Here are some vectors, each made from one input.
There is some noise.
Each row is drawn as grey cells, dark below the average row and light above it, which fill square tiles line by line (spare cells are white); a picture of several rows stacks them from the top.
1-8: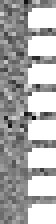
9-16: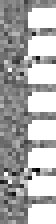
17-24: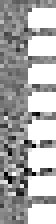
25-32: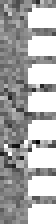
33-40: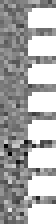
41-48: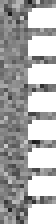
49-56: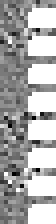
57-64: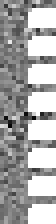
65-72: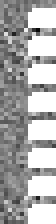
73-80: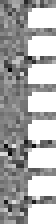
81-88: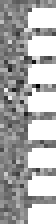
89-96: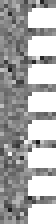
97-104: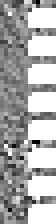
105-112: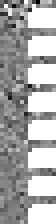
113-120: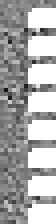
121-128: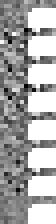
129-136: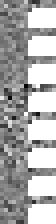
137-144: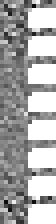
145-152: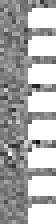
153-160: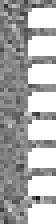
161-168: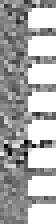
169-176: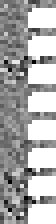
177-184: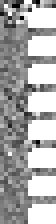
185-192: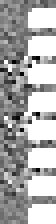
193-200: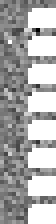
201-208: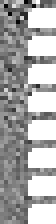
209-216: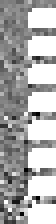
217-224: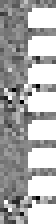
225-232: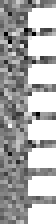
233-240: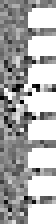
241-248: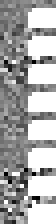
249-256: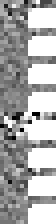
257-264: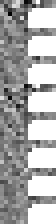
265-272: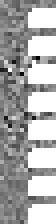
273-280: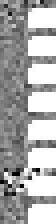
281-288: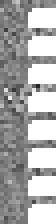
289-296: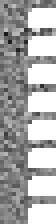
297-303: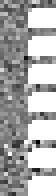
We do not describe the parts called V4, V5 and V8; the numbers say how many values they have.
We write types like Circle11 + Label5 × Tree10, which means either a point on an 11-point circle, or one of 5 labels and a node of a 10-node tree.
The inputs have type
Bool × V8 + Line11 × V5 + Tree11 × V4.
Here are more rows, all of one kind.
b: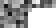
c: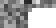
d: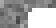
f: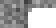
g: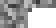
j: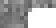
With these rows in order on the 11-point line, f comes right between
g and j.
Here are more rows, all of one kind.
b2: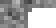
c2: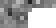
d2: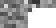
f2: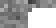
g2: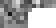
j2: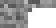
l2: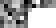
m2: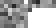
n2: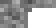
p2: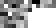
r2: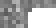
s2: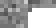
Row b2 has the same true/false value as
g2, l2, n2 and r2.
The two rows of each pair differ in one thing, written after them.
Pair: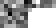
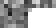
the value of V5
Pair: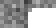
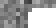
the place on the 11-point line
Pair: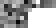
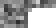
the value of V5
